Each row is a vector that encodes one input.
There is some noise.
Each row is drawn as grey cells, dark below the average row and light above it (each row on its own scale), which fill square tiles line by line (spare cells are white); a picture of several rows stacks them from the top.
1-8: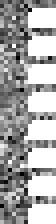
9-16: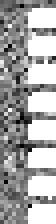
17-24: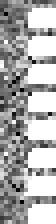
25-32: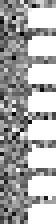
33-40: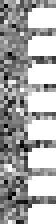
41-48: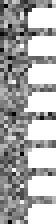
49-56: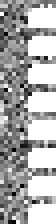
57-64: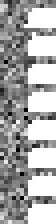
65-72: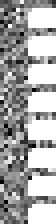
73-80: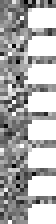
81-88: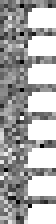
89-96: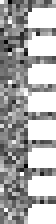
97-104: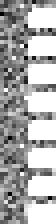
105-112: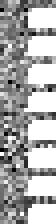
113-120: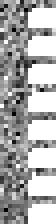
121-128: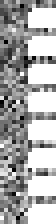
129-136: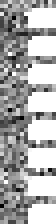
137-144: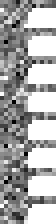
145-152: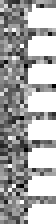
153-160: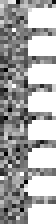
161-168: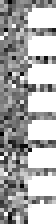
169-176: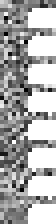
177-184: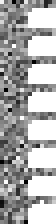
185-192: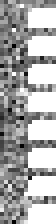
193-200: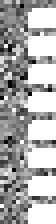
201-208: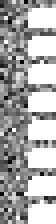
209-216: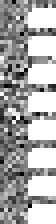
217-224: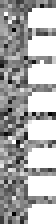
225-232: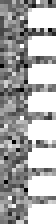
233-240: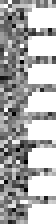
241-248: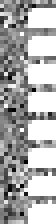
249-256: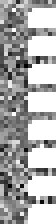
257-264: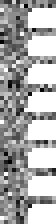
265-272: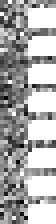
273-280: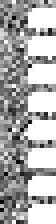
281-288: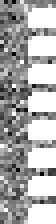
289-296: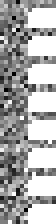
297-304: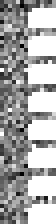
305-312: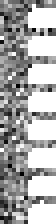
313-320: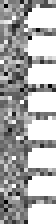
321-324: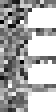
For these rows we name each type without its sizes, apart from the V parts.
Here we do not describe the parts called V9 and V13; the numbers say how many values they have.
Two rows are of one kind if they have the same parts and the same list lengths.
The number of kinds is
2.
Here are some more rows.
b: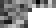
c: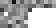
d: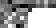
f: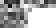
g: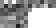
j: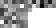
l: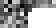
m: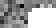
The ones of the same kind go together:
b, d, g, l, m
c, f, j

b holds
a point on a line and a value of V13.
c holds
a true/false value, a value of V9 and a value of V13.
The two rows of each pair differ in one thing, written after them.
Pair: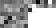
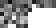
the value of V13
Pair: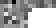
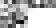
the true/false value
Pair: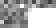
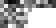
the value of V9
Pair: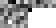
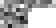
the value of V9
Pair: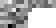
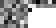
the true/false value
